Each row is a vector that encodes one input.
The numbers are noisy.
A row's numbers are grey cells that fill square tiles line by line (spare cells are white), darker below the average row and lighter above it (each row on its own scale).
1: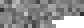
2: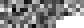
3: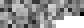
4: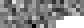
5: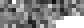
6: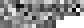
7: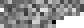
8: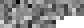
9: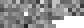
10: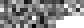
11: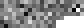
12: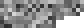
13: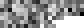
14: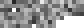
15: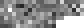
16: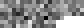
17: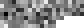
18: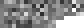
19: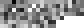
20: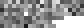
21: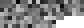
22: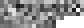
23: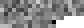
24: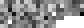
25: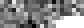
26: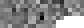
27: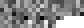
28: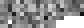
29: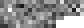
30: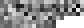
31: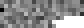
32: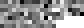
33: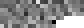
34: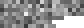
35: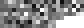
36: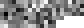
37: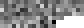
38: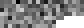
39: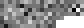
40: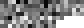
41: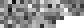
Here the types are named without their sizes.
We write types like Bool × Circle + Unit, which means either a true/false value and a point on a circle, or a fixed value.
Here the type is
(Bool × Bool × Bool + Unit) × Label.
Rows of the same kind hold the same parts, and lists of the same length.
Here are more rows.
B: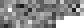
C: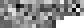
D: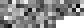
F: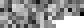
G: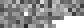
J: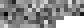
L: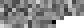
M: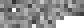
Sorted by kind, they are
B, C, D
F, G, J, L, M

